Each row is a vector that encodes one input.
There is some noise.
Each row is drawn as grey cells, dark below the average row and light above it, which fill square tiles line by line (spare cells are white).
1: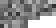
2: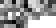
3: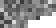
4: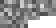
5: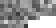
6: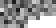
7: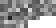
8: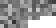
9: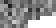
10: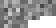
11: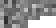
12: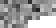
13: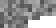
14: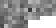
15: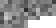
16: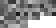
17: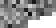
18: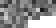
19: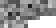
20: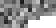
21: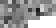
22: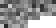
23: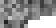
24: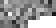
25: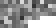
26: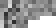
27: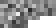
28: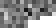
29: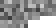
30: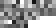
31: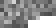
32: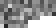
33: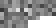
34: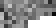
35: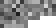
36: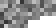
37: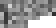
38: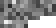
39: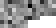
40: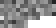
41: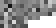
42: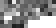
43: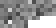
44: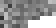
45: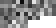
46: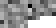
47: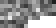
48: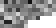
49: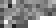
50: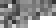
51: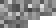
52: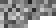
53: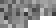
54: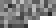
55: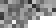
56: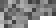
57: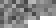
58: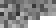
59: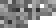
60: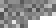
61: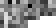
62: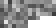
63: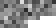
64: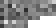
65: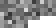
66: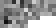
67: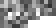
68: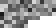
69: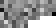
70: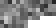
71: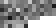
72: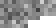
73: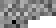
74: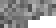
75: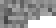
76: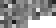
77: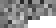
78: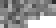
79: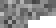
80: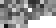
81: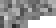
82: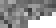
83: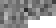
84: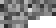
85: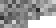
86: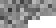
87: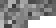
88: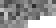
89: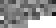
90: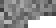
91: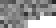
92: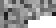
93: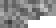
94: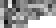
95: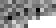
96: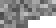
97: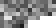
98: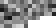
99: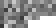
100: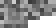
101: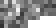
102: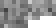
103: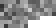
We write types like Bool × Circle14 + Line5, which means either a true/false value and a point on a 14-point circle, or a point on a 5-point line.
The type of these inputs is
List3(Line10).
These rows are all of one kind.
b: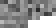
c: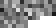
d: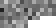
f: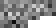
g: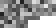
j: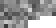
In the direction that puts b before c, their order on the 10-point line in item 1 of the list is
b, c, j, g, f, d.
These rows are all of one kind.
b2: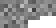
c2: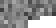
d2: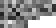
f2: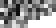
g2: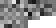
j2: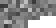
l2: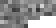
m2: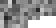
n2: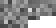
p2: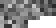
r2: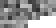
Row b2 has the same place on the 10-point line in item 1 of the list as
f2, j2, n2 and r2.
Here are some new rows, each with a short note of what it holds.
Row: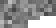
a list of two items
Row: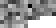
the empty list
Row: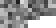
the empty list
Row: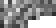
a list of two items
